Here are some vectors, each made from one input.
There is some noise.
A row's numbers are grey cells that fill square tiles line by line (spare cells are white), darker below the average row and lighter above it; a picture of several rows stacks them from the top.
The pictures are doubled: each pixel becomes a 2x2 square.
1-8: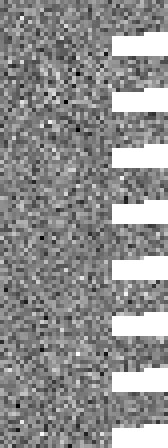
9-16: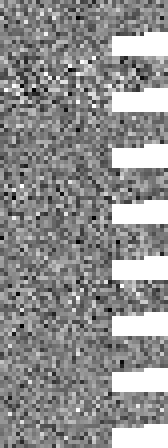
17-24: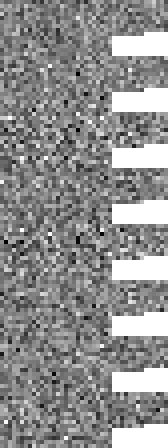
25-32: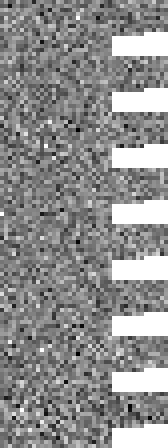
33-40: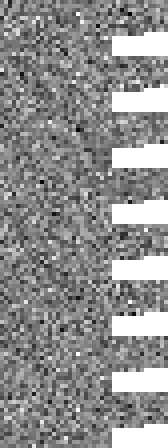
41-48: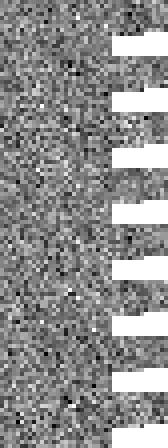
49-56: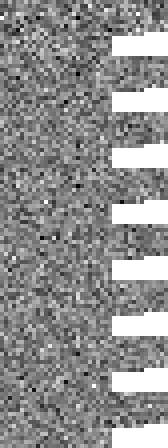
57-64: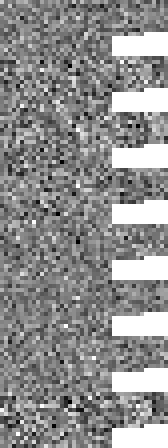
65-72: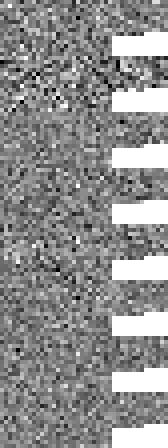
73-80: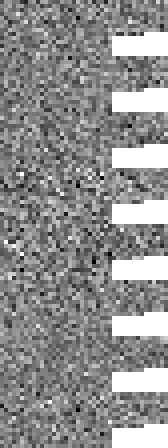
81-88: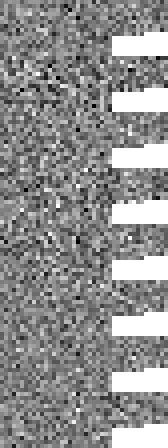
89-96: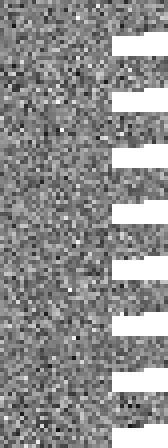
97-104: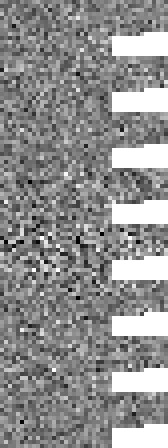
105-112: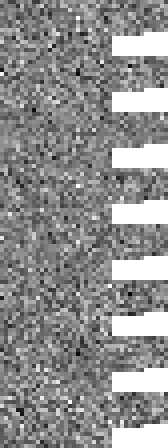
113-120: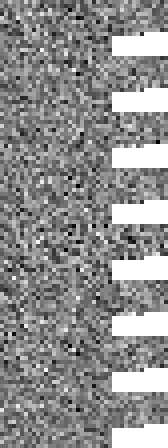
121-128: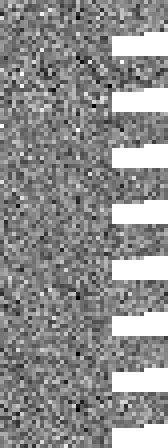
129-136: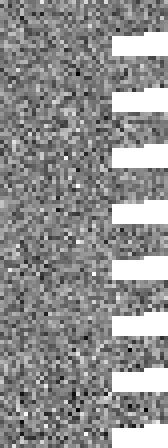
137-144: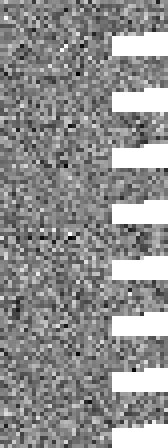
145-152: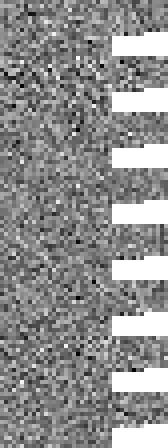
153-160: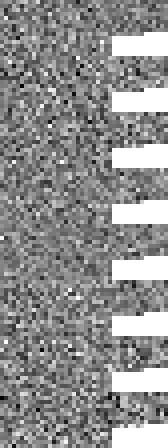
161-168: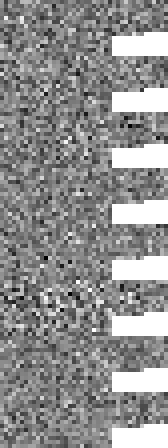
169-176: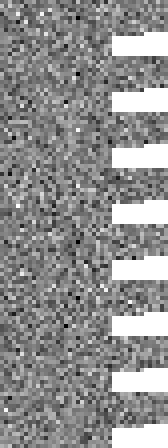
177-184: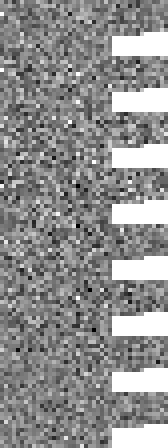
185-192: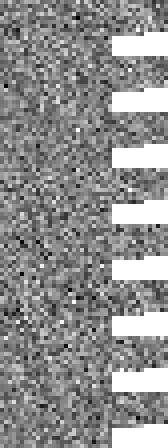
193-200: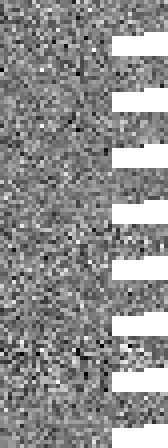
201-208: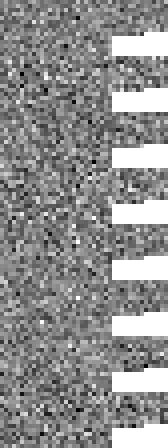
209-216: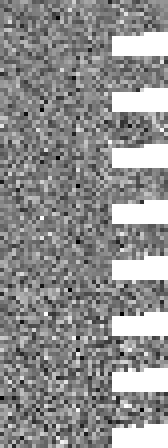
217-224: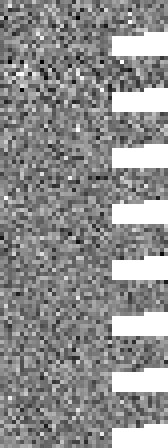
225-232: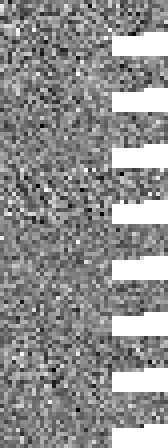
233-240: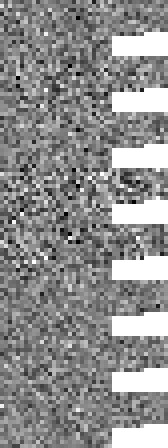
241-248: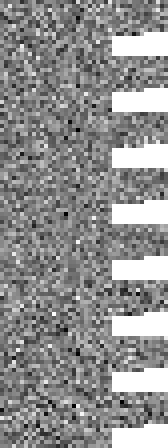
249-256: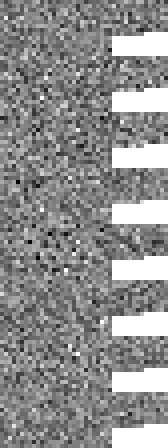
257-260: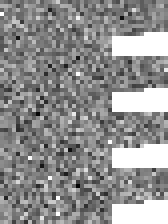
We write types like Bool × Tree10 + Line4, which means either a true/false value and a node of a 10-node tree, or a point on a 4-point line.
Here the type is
(Circle14 + Unit) × Line11.
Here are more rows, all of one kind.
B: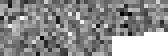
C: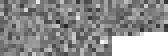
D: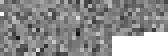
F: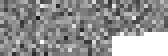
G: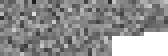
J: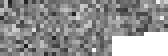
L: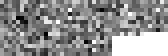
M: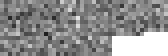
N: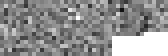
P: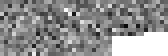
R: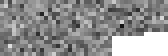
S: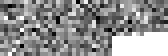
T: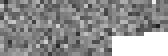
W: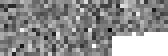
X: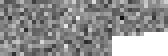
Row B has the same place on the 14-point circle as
F, G, J and X.
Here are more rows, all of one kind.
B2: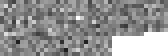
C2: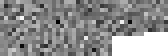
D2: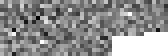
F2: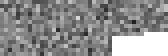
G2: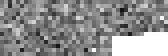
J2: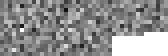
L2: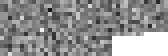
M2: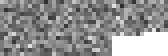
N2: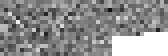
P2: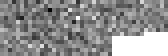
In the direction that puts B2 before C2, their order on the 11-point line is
B2, G2, J2, P2, F2, C2, D2, M2, N2, L2.
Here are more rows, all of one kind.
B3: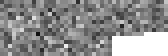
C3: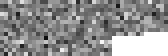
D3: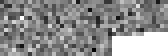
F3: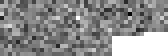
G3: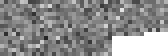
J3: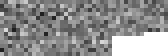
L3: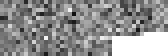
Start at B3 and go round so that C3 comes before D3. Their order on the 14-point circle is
B3, F3, C3, J3, D3, L3, G3.
